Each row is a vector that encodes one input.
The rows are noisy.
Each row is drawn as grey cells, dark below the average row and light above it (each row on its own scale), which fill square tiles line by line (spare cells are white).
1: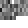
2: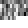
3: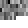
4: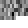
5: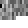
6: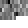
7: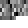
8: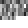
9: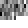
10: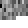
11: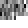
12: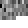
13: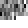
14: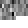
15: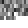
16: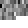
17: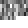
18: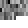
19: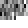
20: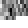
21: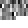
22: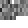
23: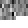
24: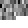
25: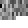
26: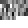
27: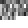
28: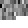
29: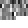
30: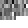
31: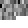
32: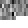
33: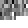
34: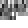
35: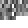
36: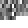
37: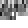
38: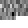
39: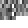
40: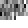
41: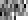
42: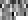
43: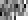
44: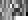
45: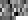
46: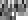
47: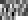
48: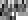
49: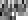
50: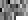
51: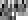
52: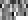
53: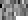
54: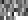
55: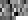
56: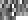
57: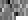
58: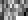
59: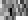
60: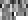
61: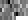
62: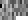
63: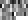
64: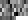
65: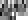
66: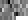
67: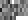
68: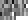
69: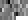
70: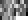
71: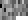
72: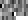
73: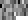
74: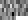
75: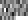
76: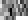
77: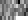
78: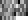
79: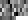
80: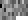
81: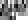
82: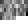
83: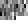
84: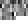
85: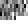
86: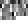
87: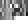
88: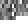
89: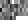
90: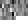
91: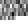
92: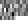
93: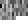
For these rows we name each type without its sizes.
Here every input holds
either three true/false values, or a list of points on a line.
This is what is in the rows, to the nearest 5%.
About 45% of them hold three true/false values. The rest are lists of points on a line.
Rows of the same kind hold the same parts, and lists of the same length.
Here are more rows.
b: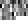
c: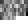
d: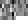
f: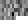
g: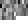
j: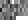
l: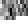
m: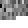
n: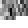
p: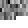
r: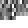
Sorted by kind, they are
b, d, g, m
c, f
j, p, r
l, n

